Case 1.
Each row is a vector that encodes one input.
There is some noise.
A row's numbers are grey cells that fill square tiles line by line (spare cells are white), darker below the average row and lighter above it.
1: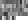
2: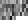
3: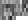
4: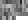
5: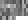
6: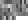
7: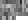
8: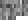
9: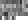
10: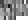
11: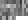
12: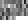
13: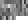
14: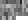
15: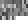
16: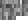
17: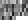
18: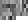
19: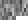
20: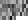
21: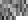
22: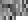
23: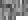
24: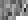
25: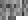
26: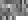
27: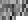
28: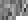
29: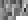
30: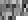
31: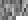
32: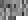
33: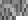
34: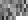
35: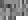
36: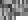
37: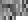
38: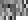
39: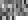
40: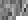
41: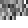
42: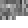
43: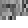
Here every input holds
a point on a 6-point line.
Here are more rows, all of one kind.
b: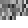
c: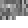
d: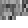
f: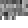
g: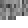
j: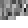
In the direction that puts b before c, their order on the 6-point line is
b, d, g, j, c, f.
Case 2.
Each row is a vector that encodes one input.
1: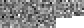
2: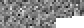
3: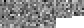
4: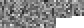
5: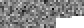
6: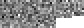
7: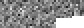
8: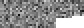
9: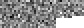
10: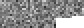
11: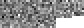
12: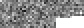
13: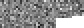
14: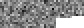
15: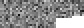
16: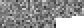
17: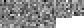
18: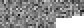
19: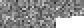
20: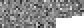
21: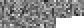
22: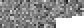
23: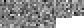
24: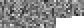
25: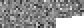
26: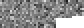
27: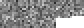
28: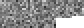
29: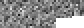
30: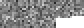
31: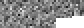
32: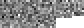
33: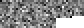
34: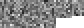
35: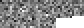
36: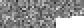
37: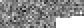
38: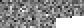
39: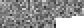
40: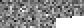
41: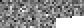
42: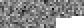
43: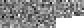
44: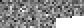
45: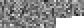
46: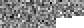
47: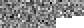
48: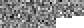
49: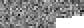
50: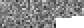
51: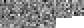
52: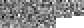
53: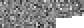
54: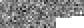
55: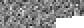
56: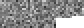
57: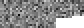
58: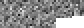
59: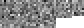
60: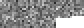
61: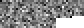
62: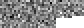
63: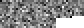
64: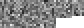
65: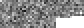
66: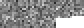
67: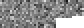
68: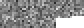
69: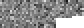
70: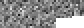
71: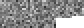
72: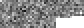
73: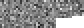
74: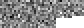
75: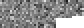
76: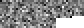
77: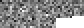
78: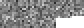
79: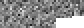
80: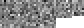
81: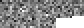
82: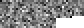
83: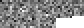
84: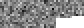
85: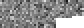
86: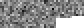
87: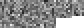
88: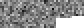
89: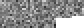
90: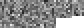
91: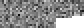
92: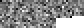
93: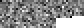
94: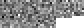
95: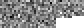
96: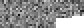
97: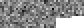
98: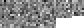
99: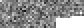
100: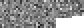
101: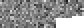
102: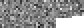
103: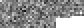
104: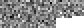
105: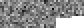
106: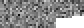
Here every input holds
a point on a 14-point line.
